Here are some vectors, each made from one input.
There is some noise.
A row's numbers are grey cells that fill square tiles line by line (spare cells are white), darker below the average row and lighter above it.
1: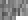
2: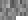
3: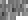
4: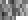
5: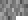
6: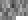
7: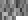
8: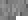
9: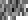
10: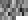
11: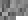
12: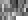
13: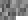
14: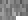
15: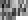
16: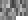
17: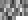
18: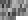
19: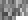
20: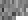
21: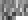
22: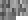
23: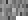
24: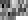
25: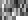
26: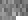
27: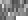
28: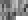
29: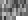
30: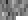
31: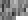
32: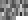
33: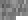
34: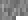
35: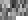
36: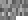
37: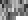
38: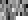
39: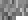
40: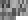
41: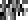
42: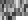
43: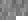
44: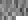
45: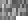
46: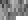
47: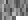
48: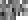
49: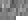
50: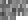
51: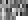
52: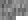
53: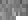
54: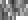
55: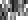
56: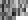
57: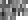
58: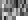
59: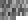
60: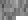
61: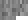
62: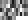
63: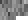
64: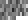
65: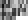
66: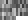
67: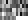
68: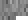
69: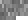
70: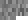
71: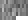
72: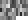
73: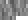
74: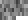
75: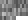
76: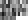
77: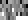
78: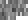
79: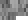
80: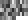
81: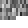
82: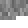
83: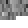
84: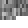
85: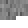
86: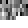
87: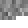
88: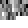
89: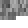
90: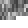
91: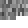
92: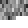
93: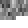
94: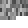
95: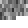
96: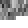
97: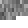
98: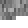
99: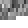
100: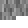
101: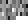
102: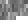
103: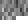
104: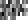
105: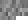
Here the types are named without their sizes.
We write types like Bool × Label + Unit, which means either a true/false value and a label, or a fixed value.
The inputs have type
Line × (Line + Tree).
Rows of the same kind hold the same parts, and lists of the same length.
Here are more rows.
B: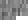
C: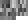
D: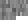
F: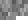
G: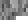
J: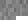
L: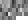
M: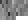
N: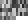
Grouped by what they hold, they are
B, C, D, F, G, J, L, N
M

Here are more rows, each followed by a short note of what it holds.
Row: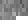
a point on a line and a node of a tree
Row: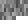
a point on a line and a node of a tree
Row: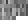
a point on a line and a node of a tree
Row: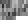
a point on each of two lines
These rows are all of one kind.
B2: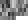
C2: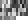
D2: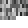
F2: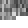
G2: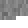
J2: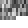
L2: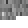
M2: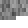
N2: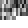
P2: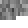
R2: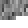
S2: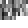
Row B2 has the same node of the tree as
G2, L2, P2 and R2.
